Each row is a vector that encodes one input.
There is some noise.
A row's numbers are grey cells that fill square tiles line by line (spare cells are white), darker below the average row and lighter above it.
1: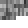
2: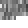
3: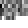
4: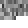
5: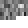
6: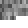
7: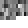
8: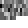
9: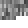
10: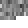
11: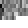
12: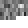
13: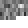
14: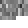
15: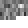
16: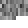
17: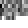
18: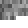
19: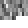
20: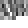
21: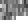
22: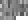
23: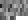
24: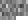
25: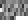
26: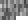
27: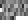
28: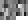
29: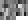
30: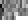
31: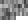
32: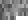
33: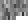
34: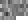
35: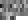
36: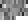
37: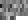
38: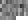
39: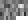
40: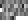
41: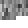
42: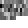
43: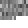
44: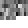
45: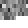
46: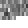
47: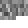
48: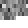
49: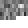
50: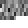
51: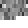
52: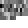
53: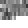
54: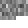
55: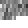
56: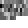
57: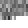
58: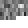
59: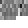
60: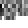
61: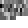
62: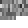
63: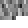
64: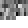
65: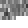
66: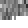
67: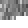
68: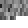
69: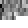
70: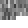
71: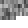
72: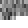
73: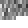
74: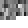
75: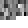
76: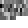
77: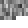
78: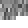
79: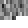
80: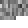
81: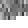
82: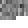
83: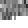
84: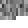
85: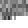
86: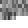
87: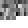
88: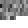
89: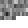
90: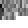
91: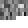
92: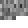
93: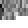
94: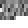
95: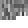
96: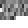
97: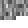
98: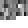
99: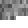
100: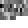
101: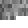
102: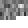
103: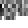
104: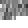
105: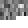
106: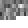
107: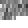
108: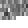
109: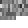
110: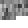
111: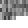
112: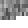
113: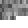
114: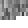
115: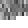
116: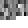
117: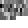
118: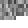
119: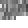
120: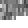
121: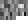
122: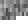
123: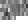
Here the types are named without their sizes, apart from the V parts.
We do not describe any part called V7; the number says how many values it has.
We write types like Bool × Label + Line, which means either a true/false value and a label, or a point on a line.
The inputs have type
Bool × Bool × Bool × V7 + Tree + Unit.
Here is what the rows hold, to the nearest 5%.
About 5% of them hold a fixed value. About 45% of them hold a node of a tree. The rest hold three true/false values and a value of V7.
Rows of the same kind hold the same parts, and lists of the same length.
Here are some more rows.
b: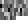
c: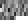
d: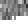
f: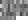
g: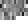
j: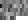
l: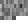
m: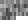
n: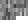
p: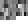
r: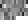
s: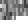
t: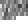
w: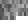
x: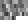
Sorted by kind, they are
b, c, j, p, w
d, f, l, m, n, s, t, x
g, r

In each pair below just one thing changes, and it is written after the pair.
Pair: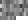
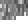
one of the three true/false values
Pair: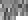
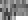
the value of V7
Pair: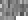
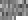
the value of V7
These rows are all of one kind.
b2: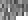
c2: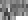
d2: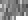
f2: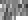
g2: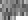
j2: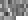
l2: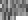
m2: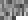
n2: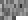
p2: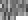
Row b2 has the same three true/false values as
c2, g2, l2 and p2.
